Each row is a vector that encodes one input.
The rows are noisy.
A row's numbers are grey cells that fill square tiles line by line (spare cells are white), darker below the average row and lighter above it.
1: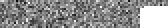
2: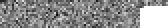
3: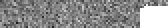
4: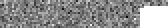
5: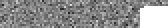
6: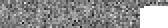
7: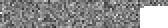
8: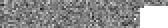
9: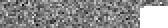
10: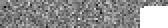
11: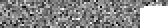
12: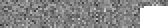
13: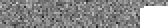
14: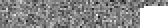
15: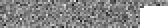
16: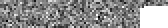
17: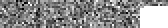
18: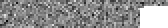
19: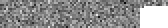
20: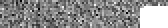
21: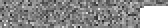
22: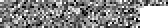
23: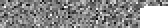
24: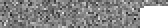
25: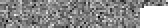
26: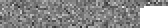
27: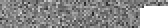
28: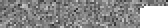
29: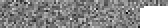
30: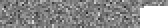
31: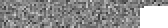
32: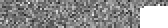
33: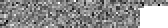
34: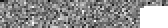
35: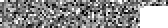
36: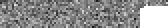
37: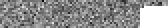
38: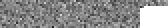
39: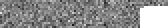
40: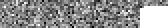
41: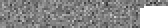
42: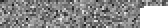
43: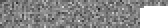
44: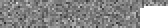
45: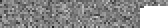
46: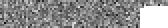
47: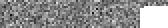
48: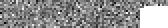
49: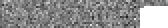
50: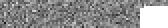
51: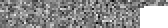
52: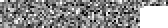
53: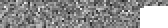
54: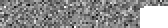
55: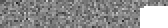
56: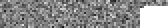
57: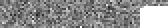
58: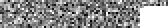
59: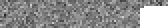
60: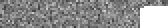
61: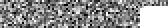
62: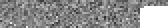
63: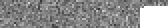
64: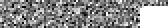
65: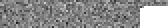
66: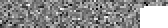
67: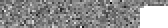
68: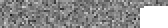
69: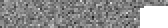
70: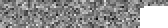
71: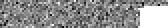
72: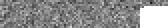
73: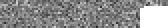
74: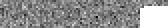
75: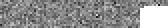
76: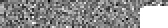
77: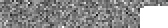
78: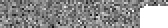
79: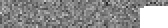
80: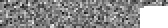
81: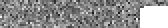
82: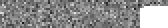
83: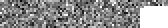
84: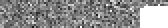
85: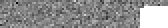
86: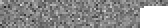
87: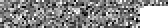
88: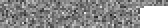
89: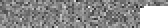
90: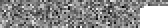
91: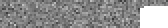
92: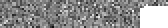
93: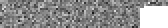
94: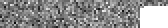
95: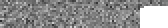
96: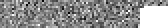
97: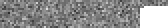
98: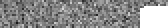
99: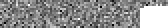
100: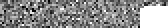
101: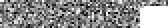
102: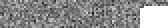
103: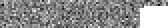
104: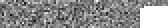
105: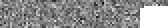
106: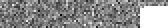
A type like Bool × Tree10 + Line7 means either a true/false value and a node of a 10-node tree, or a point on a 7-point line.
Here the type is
Tree10 + Unit.
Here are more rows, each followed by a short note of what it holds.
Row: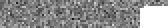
a node of a 10-node tree
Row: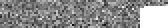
a node of a 10-node tree
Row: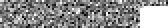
a fixed value
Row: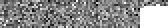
a node of a 10-node tree
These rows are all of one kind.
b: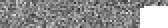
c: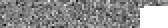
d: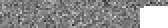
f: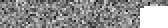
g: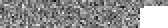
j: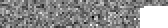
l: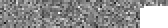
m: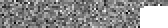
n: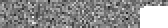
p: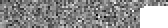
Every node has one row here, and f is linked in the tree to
b, g and p.
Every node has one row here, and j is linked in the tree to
b.
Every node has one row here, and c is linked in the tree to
p.
